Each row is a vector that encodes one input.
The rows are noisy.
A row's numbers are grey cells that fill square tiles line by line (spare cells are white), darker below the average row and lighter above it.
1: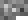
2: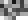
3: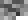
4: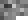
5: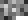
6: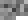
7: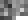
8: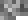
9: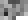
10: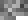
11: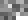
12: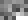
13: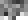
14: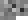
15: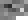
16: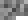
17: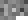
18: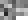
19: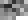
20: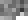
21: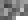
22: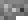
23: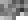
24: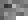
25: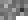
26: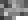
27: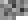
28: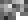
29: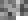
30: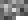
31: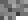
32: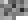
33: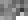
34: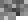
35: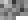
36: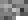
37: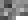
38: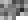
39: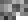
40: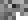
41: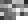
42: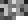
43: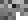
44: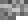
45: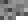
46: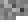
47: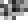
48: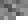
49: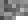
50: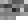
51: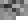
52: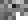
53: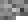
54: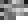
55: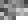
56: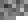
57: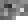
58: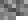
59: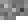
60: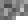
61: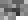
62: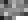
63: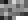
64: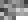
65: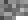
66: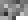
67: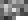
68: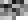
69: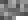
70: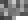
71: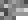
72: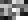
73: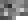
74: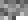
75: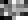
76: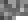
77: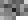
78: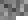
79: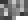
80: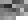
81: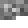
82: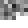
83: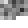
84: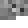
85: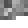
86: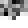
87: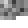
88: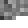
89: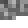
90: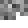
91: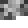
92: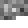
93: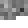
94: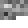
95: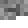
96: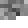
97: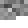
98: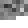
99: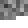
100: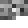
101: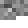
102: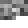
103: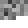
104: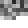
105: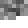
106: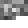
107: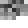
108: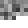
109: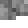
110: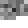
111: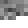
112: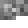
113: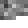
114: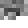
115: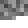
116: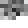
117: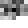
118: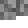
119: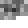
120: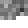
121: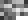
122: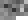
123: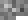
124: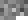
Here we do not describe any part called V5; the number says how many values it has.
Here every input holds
either a point on a 6-point line and a value of V5, or a point on each of two 8-point lines.
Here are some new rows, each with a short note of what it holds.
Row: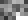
a point on a 6-point line and a value of V5
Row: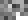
a point on a 6-point line and a value of V5
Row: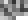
a point on a 6-point line and a value of V5
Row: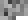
a point on a 6-point line and a value of V5
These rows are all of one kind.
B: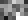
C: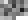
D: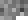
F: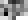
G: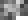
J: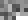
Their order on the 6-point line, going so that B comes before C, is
D, B, J, G, F, C.
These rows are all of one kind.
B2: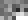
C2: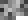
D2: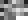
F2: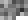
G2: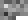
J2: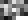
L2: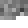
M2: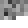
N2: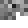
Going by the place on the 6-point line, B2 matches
C2, D2 and L2.
